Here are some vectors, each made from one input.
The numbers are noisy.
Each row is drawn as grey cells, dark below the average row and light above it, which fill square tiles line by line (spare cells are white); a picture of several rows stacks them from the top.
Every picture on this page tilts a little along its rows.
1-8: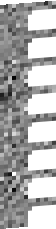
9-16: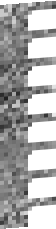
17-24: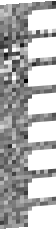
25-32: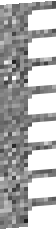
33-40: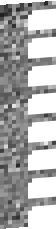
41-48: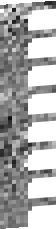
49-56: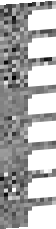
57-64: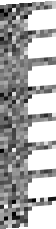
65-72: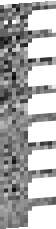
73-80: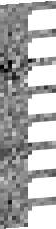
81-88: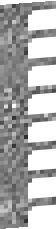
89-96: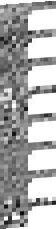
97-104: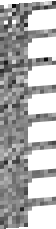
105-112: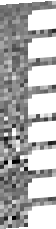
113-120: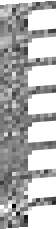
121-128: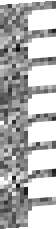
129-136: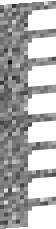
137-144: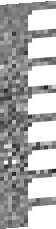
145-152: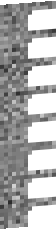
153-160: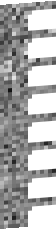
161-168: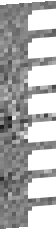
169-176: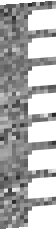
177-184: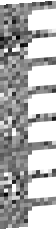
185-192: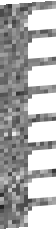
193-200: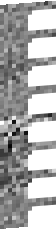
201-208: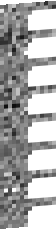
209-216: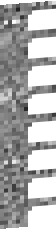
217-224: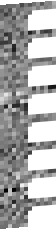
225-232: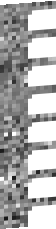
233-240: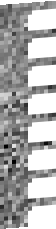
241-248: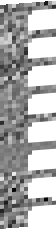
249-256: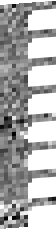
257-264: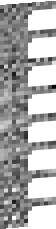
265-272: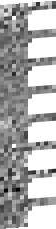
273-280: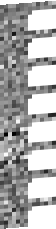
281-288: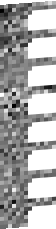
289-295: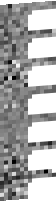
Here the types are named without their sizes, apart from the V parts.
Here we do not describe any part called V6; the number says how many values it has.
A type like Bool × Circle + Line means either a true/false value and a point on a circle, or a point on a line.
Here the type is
(Bool × Bool × Bool + Line) × V6 + Tree.
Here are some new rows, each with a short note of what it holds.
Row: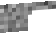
three true/false values and a value of V6
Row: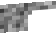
a node of a tree
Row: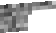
a point on a line and a value of V6
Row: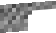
three true/false values and a value of V6
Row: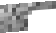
a point on a line and a value of V6
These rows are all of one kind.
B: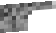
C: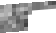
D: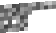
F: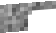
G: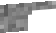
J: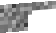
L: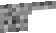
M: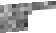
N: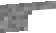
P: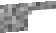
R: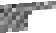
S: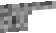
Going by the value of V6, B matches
F and M.
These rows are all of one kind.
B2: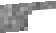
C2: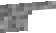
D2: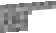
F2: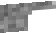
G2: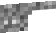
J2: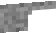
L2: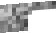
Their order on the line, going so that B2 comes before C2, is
F2, D2, L2, B2, J2, G2, C2.
